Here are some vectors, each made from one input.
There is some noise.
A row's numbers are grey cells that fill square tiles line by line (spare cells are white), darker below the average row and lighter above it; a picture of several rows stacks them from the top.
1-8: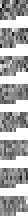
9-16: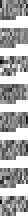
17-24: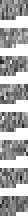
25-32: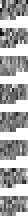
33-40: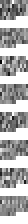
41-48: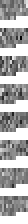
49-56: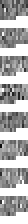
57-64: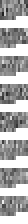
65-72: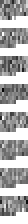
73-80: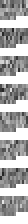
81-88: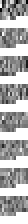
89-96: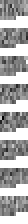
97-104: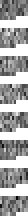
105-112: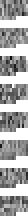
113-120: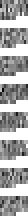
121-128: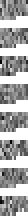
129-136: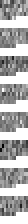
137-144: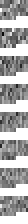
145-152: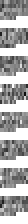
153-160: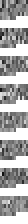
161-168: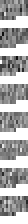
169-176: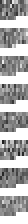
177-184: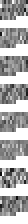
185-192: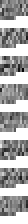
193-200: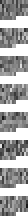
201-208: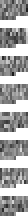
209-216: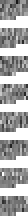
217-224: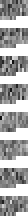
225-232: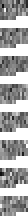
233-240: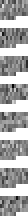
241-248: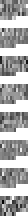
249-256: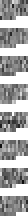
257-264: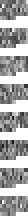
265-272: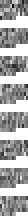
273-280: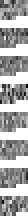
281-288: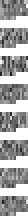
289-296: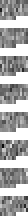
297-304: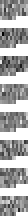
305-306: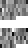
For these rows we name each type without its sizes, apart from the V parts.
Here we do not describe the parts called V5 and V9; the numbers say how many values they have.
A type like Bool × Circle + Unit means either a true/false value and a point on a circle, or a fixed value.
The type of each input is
Bool × Bool × Bool + (Circle + V5) × (Line + V9).
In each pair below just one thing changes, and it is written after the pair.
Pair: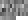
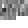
the value of V9
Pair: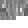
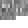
the value of V9
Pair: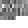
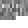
the value of V9
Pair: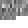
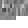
the value of V5
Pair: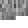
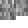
the value of V5
